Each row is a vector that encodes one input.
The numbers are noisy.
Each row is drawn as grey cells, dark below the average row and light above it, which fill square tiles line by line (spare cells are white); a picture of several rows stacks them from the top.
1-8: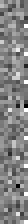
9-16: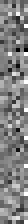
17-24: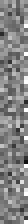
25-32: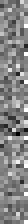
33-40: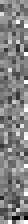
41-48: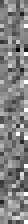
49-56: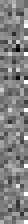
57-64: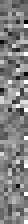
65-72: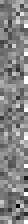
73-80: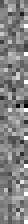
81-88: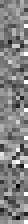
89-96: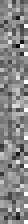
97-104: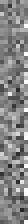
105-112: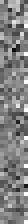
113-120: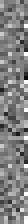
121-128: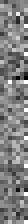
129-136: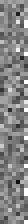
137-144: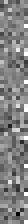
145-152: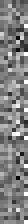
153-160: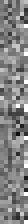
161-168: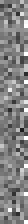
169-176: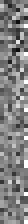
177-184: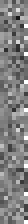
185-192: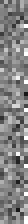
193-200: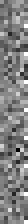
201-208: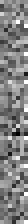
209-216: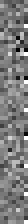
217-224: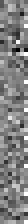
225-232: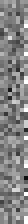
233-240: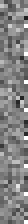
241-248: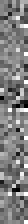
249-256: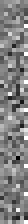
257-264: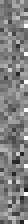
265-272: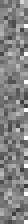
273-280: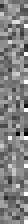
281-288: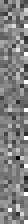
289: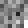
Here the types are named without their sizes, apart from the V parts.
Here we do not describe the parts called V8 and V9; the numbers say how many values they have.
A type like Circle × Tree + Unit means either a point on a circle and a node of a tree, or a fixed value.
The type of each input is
(Bool × Bool × Bool × Bool + (Line × Line + V8) × V9) × Line.
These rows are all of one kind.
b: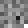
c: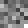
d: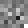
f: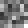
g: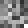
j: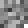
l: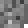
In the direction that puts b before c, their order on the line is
d, b, g, l, j, f, c.
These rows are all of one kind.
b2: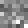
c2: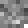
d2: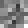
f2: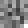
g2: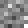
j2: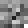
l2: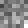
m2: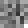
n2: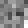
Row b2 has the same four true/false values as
c2 and l2.
